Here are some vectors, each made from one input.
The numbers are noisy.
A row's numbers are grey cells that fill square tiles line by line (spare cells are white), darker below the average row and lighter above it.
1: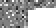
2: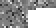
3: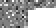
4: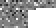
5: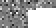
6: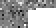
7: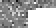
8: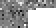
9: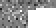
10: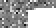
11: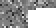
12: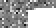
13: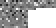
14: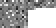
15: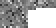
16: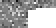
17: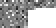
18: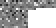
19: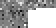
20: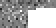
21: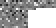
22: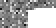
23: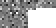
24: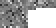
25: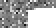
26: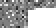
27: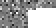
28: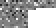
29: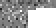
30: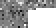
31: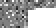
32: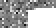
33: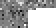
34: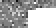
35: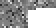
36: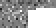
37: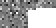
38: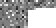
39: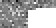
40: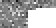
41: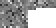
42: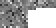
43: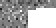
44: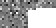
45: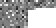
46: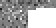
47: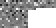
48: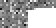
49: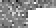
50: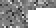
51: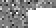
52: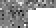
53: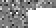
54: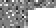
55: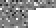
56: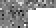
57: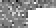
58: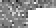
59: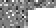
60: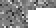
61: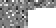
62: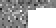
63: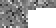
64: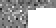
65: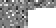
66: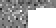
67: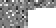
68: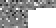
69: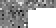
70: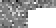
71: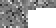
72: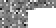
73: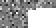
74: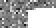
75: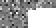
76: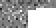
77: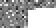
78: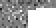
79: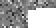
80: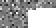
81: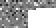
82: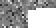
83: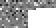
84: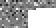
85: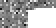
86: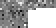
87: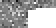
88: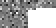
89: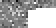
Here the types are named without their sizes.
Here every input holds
a label and a true/false value.
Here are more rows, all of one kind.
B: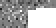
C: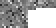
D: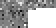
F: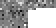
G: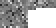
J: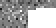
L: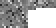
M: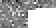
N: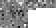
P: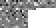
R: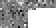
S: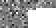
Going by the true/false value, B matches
J and M.
